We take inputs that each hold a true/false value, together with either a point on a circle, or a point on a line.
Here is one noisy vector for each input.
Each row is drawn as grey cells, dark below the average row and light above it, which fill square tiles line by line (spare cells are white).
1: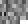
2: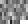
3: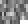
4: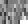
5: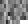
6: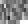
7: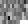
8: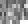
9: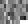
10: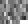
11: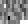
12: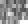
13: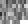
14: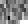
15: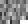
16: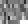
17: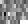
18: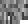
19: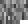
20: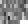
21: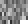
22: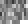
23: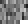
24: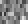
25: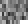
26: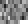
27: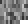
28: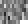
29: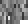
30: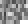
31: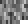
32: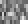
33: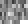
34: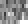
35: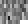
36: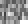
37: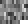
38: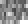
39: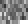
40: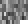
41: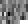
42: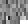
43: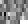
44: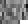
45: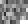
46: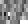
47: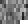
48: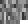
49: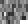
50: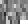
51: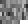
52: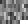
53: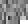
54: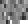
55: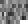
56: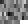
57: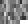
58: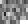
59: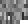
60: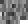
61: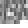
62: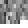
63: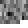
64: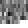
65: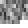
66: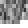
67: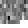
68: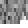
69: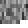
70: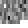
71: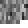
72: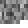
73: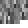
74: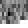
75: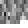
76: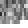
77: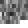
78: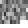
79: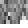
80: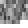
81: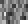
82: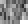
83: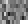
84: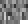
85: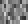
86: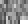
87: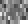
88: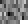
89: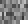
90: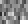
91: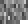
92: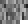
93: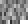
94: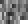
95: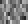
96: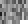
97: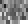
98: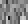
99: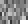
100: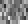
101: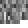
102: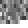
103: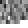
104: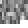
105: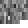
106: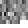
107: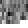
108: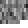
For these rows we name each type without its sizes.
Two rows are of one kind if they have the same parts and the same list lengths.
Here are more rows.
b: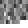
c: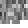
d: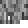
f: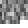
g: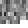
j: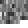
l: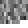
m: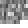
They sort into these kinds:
b, c, j, l, m
d, f, g

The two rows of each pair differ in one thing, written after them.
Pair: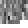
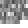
the place on the line
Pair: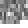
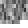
the place on the line
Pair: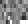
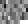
the place on the line
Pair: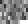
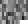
the place on the line
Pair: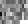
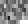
the place on the line
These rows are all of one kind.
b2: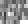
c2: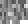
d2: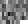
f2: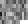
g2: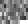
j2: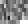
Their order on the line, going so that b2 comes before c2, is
j2, d2, g2, b2, c2, f2.
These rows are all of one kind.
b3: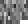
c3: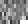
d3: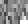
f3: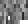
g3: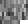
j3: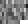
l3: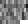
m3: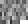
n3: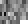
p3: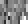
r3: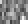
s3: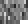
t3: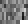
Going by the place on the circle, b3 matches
r3 and s3.
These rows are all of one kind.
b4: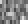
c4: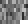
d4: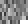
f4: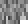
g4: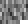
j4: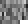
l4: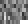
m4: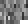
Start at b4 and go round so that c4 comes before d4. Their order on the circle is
b4, l4, c4, g4, j4, f4, d4, m4.
